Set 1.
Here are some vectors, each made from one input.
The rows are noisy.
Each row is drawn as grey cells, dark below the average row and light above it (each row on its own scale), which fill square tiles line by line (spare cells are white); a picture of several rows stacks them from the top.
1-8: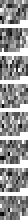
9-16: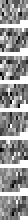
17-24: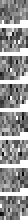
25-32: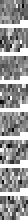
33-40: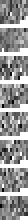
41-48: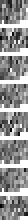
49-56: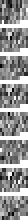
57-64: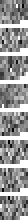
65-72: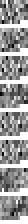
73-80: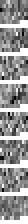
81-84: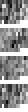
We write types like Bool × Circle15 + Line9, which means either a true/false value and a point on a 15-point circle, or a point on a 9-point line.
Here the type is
Circle14 + Unit.
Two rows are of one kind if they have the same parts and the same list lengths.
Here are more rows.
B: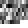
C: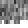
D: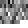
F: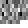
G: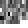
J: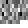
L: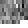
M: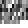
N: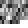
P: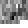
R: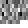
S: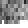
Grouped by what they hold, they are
B, C, D, G, L, M, N, P, S
F, J, R

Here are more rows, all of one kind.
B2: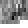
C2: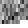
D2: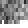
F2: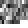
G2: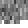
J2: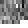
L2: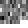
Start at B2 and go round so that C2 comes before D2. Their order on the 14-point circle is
B2, C2, F2, L2, D2, G2, J2.
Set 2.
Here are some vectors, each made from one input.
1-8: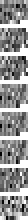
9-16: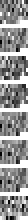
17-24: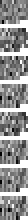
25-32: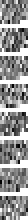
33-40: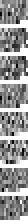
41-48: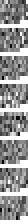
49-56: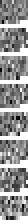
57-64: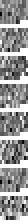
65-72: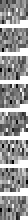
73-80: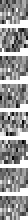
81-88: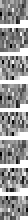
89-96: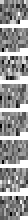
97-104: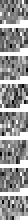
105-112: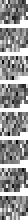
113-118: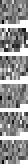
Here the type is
Line12.
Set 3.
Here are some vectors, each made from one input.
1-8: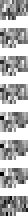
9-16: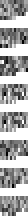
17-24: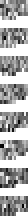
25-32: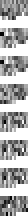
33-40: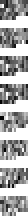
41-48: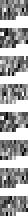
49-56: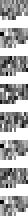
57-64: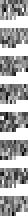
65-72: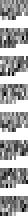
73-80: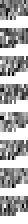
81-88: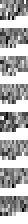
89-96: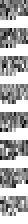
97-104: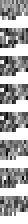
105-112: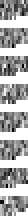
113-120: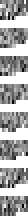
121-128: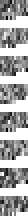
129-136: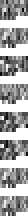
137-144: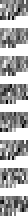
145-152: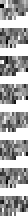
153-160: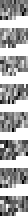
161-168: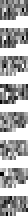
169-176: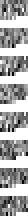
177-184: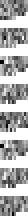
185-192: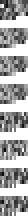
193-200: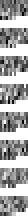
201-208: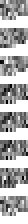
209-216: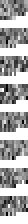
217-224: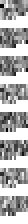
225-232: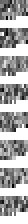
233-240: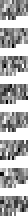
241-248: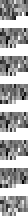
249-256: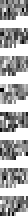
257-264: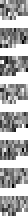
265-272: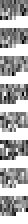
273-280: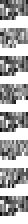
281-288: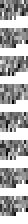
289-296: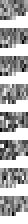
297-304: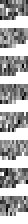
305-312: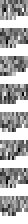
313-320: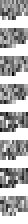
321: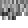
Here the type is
Bool × Bool × Bool × Bool.
